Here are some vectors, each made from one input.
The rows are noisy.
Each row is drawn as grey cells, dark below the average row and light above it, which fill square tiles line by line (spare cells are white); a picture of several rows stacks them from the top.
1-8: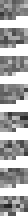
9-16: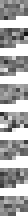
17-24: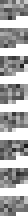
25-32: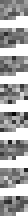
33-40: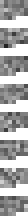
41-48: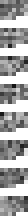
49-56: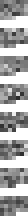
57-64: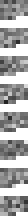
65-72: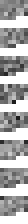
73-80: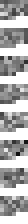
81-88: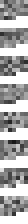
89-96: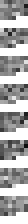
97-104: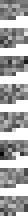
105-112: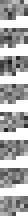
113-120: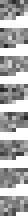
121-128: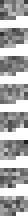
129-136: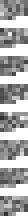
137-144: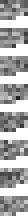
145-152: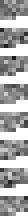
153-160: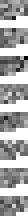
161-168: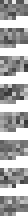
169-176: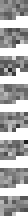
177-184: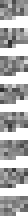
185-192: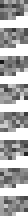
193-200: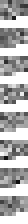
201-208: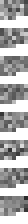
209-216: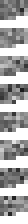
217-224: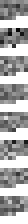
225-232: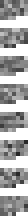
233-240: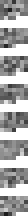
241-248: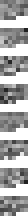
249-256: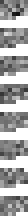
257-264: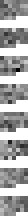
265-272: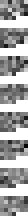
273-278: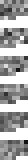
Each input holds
a point on a 13-point line, together with either a fixed value, or a node of a 16-node tree.
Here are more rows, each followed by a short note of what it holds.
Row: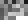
a point on a 13-point line
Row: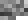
a point on a 13-point line and a node of a 16-node tree
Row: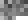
a point on a 13-point line and a node of a 16-node tree
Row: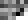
a point on a 13-point line and a node of a 16-node tree
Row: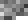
a point on a 13-point line
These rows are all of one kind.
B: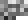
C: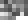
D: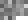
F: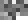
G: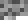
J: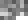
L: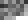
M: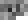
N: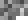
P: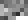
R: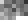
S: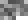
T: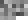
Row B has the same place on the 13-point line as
C and J.
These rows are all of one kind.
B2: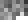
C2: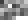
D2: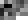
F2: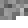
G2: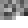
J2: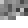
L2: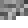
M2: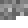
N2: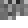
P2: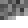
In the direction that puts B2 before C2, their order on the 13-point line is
G2, J2, L2, B2, F2, M2, C2, N2, P2, D2.
